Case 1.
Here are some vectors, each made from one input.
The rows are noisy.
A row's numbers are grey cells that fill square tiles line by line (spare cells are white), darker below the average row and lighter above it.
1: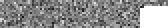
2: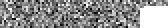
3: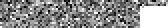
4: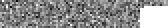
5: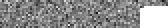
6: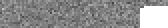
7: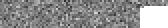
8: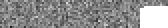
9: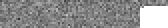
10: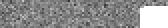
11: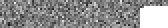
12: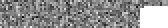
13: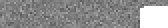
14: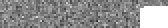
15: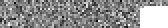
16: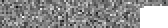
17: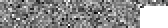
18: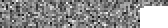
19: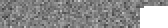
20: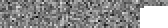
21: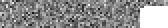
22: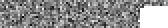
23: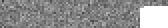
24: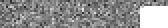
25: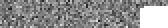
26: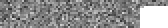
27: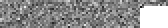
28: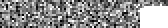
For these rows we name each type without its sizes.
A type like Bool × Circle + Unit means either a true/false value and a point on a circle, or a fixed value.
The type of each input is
Line.
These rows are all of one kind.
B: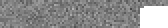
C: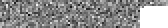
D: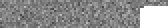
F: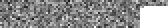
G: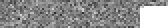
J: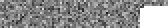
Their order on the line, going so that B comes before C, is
B, D, C, G, F, J.
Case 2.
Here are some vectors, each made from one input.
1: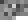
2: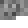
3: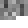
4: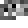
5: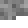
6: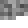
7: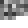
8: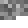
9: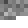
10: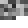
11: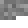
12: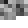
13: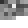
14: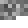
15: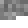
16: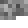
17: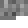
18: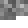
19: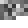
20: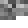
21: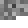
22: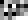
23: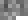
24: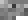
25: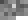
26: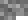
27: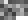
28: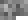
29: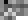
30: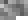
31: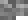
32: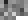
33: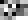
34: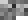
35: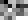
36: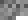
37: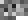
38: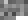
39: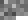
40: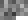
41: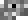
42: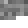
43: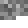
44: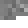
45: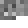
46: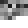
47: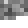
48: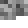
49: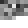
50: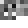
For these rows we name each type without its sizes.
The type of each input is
Tree.
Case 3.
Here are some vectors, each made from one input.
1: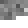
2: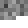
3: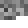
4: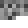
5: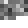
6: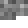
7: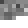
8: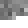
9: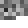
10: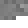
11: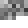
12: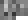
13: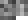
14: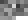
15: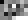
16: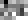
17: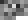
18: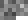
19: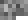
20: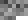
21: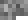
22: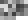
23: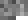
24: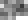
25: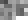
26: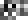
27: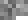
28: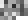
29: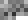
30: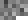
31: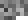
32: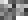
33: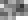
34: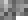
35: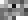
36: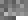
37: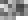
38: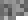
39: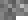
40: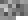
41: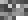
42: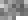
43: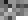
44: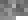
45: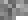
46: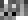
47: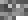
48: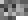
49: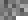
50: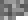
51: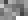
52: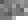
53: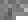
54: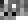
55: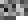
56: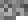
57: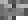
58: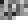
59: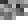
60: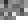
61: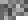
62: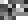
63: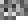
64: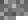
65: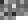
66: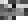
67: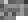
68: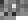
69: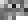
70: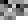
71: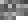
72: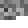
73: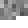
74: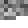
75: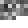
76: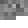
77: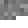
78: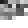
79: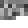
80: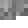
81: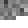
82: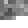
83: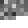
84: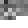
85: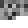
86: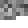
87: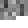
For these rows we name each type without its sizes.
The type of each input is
Tree.
